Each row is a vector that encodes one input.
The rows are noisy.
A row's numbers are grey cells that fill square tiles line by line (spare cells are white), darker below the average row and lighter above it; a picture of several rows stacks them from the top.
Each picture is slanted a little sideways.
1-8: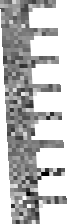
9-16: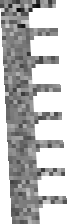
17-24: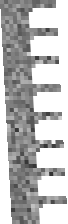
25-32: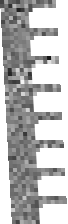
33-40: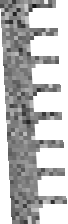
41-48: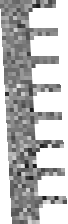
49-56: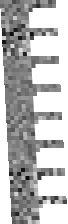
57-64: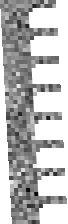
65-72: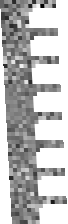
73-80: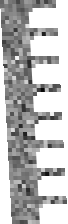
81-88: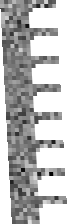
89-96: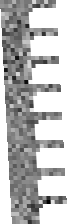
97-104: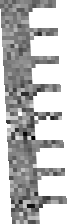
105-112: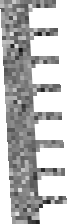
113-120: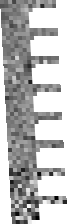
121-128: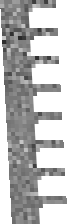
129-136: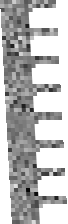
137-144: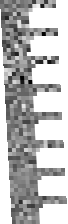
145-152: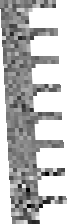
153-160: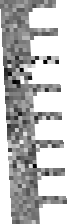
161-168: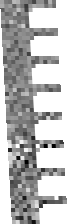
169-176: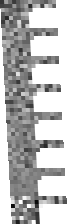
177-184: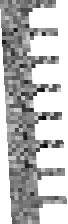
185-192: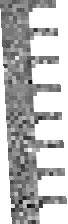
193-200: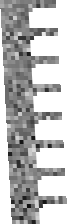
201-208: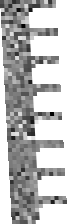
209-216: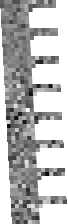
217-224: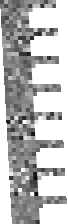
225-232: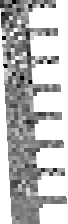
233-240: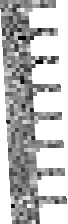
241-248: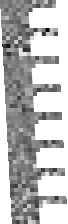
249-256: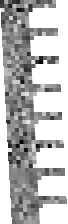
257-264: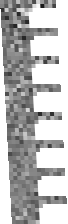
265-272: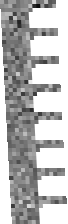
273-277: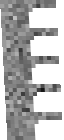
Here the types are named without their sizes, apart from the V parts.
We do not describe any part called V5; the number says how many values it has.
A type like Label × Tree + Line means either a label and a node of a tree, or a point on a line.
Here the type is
List(Bool × V5).
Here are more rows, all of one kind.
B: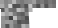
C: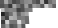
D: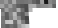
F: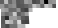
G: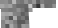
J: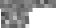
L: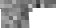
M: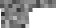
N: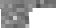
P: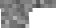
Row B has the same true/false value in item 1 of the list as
F and G.
